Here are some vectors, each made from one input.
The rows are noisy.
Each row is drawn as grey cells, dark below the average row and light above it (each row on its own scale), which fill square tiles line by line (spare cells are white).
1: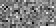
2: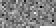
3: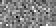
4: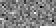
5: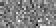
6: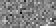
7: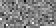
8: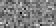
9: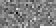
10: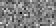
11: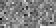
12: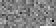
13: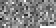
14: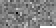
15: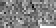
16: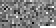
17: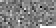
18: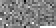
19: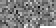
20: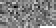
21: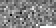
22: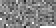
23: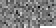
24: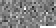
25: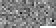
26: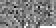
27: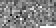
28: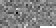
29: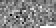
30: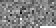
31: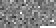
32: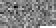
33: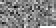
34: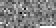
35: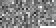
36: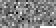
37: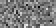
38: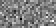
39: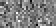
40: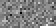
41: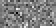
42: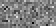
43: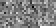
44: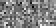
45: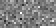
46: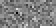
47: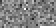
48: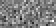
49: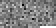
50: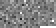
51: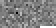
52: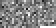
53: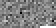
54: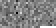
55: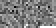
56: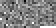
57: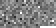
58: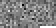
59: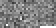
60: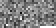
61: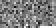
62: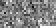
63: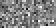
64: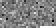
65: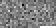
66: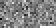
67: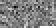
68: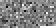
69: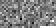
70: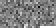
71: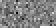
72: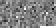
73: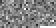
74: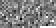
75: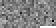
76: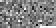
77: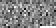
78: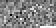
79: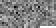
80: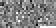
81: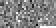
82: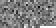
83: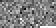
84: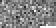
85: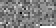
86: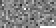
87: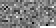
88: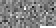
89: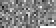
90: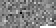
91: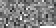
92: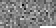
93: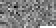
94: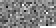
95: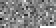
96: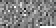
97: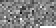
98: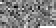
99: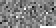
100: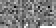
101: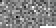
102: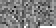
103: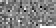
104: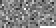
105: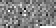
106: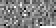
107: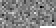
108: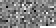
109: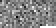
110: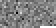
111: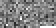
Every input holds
either a point on an 11-point circle and a true/false value, or a point on a 5-point line.
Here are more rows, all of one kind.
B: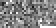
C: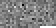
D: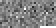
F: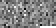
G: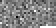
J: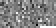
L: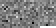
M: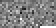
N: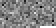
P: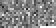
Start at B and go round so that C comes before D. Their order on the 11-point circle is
B, M, P, G, C, F, L, D, N, J.
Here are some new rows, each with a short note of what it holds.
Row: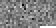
a point on an 11-point circle and a true/false value
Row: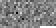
a point on a 5-point line
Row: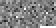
a point on an 11-point circle and a true/false value
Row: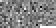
a point on an 11-point circle and a true/false value
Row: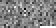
a point on an 11-point circle and a true/false value
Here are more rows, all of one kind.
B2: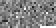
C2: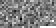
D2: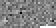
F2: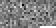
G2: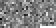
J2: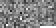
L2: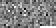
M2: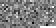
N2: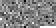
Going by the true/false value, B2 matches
C2, G2 and M2.
